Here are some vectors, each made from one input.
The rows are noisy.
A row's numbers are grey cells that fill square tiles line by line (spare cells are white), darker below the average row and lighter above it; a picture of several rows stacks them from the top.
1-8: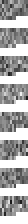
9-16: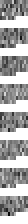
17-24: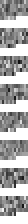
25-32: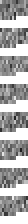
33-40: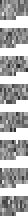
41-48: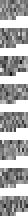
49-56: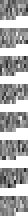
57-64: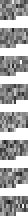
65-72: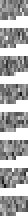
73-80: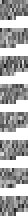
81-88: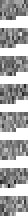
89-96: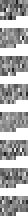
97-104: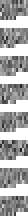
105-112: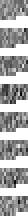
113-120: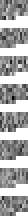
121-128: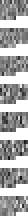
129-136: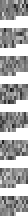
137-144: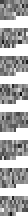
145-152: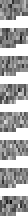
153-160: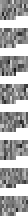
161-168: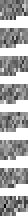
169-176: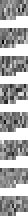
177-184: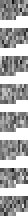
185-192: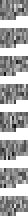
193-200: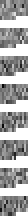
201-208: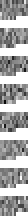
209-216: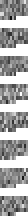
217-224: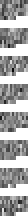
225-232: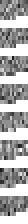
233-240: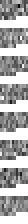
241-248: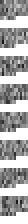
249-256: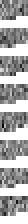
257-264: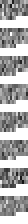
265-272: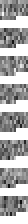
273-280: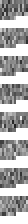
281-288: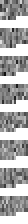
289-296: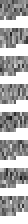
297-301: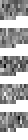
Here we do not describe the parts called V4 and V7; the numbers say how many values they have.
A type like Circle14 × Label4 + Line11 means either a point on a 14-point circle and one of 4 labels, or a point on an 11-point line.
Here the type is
(Bool × Bool × Bool + V7) × (Circle11 + V4).
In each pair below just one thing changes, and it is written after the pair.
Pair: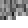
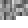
the value of V7
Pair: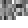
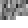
the value of V7
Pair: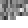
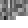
the value of V4
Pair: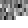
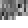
the value of V7
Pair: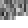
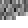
the value of V4
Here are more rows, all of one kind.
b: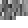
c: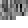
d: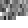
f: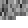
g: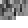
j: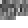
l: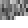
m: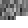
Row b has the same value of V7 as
c and f.
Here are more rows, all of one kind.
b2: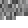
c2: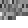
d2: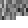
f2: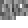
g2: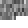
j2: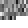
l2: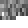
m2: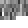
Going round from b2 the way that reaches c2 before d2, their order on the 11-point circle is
b2, c2, j2, l2, d2, m2, f2, g2.
